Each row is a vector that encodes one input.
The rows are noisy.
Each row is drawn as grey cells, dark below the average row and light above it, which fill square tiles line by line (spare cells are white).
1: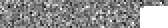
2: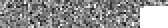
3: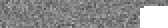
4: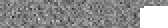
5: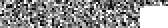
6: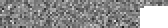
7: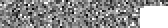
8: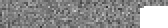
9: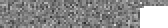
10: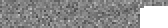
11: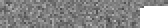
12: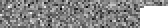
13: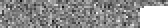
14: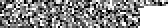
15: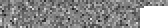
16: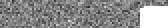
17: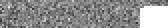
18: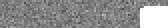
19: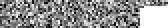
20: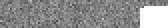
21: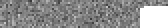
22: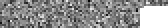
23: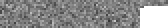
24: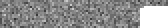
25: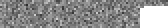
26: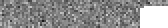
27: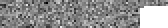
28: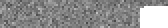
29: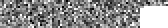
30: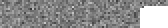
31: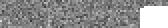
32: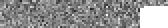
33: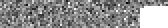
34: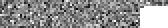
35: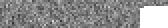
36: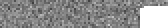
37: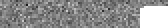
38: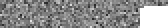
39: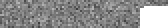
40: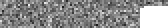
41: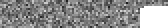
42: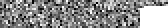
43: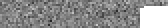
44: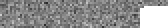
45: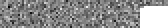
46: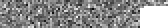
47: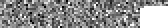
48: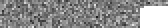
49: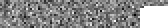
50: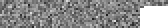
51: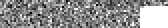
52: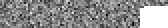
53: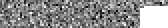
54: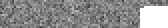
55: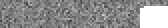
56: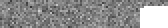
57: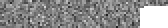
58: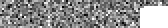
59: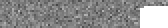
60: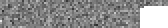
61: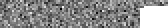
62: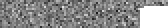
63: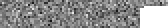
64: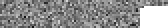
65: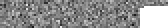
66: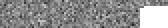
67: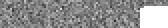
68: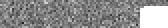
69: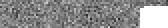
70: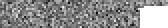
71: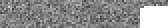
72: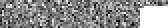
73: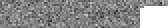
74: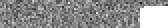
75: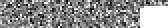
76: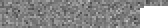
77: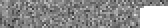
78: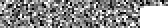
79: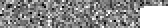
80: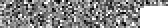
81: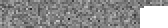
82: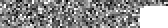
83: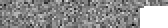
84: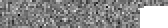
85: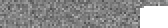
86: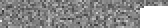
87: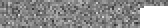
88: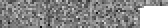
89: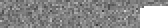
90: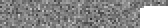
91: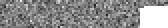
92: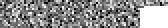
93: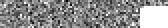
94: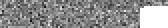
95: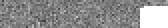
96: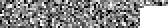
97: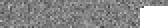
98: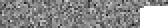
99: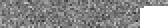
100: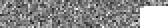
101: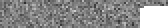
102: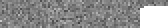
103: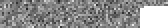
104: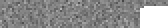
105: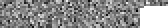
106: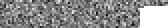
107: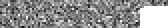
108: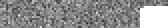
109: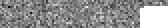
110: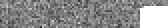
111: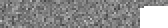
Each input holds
one of 7 labels, together with either a fixed value, or a node of a 12-node tree.
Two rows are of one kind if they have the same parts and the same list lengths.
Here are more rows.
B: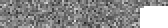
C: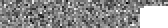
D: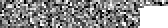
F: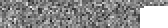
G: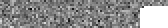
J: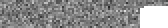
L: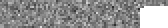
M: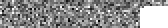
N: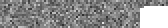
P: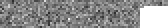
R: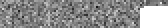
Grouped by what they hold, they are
B, D, F, P
C, G, J, L, M, N, R

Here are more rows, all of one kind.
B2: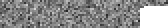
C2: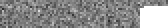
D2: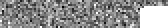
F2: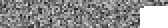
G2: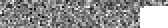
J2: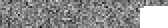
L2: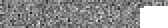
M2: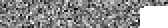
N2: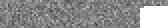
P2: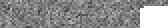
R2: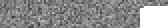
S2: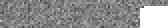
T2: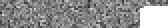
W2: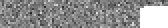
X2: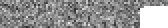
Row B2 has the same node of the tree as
C2, L2, P2 and X2.
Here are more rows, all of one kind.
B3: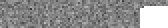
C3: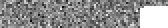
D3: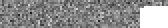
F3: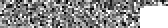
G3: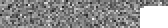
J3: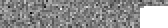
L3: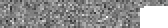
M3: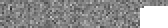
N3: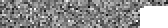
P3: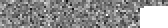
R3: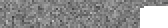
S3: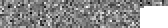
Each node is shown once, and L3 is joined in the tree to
M3.
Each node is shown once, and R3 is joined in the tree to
D3 and S3.
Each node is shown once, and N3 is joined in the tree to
C3 and F3.
